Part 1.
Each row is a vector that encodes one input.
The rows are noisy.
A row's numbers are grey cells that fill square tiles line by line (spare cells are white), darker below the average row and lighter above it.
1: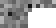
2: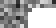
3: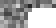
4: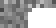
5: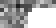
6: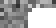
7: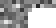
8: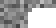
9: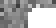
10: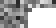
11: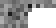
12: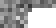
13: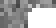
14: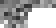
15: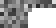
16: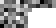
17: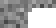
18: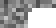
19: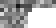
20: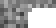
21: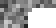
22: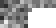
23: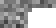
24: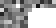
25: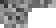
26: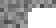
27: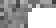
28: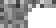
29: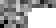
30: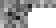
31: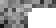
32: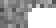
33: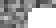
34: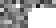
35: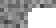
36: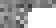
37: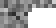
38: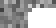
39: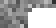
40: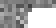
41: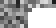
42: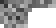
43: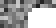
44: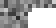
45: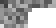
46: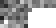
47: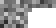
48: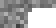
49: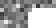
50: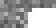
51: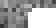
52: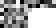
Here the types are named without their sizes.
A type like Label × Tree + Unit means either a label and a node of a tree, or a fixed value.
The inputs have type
Line + Tree.
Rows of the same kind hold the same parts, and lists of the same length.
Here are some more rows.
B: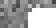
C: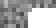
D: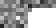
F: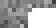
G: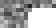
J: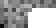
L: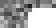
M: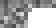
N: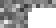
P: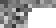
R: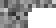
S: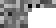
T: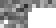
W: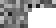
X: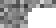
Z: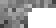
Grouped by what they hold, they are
B, C, D, F, J, X, Z
G, L, M, N, P, R, S, T, W

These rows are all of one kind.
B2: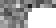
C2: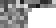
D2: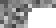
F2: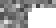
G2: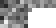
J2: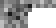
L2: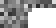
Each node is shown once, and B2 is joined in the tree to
D2, F2 and J2.
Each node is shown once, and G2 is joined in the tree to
F2.
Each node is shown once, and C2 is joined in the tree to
D2.
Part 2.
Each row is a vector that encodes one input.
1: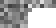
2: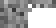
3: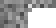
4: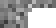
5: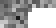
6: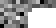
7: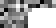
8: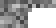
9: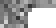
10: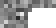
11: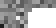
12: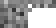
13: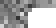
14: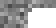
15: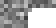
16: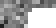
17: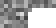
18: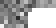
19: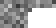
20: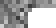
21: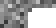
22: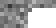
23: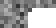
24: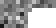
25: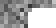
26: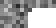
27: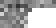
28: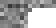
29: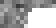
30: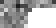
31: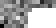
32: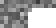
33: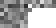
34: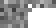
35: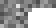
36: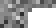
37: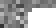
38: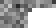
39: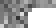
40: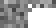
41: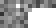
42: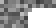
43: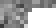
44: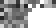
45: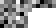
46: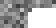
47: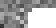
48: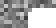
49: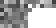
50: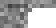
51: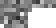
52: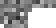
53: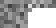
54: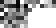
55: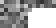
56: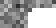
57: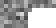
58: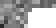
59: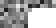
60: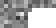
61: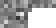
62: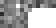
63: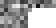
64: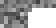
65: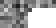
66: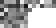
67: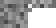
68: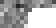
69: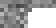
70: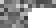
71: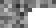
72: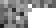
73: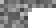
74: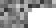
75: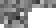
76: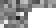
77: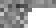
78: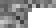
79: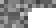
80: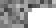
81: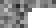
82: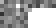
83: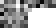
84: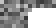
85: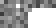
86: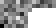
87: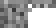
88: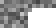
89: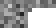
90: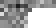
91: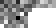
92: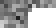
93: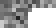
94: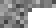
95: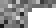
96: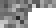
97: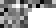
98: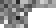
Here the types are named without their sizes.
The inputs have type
Label + Line.
